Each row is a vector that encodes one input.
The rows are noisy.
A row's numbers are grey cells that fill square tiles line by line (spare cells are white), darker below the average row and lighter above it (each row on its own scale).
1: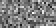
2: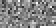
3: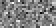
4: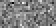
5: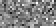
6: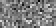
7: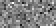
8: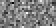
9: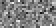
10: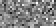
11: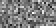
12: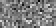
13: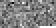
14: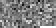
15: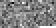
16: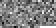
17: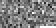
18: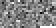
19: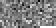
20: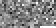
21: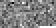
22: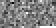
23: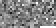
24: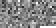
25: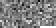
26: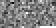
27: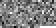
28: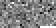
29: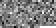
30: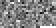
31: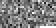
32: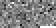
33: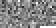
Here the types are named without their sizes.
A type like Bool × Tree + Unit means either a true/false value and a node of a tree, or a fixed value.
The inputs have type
Bool × Bool × Bool + Unit.
